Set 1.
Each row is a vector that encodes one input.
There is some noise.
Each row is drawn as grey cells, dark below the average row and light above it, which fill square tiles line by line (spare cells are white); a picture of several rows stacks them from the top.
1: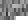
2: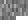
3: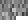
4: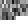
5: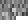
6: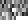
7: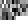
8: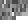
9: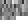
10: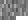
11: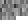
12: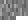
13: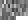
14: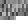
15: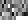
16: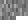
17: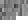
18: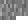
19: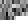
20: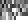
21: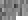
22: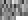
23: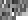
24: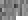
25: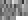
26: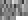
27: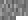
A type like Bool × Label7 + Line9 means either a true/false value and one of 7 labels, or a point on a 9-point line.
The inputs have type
Line6.
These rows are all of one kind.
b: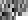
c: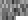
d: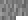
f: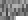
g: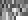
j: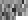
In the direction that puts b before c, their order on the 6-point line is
j, b, g, d, c, f.
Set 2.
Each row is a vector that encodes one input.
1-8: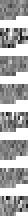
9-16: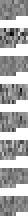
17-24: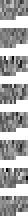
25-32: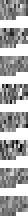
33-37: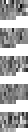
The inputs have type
Line7.
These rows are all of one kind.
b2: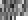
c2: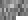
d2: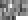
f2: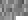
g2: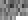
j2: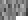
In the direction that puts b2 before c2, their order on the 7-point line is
j2, d2, b2, g2, f2, c2.
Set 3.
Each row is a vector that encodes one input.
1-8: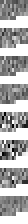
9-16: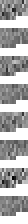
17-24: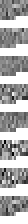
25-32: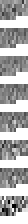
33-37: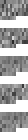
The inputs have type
Line5.
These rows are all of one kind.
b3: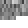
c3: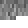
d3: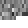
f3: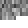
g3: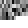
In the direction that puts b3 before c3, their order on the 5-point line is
b3, f3, c3, d3, g3.
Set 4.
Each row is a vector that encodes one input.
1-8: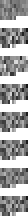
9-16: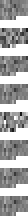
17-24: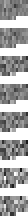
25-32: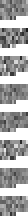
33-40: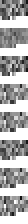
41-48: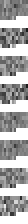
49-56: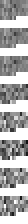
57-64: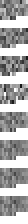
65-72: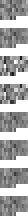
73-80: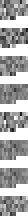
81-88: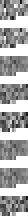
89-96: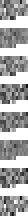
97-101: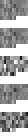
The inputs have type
Line11.
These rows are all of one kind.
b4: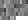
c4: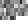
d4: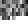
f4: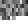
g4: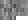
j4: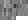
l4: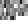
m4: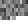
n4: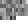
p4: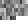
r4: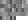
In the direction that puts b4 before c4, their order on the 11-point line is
d4, f4, m4, b4, j4, g4, r4, n4, p4, c4, l4.
